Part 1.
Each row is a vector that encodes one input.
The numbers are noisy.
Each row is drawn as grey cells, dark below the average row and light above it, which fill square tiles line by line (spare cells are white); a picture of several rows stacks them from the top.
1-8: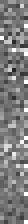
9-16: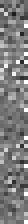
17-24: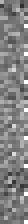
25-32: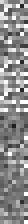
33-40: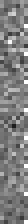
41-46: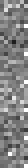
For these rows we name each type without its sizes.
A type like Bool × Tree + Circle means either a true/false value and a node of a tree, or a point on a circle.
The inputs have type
List(Line).
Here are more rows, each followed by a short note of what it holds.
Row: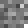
a list of one item
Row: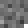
the empty list
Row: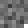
the empty list
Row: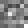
a list of one item
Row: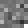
the empty list
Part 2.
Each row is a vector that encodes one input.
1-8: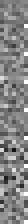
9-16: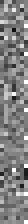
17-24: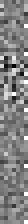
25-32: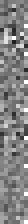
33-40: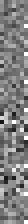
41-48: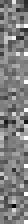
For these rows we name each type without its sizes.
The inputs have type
List(Line).
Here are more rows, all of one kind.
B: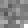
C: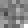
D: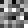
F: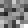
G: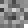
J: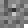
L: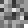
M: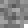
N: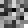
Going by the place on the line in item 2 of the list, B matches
C, G and M.
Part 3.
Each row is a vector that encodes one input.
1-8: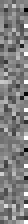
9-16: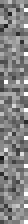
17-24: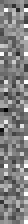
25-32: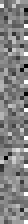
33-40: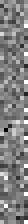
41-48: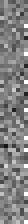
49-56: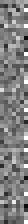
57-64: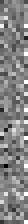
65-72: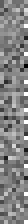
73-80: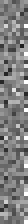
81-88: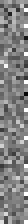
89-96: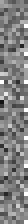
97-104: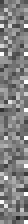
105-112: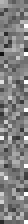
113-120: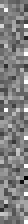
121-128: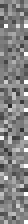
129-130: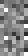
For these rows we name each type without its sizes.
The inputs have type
Label × (Tree + Unit).
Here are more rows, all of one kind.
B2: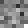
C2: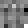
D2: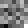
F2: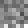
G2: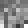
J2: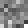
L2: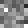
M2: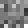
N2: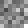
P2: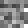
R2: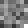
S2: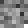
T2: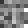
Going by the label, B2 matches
P2, R2, S2 and T2.
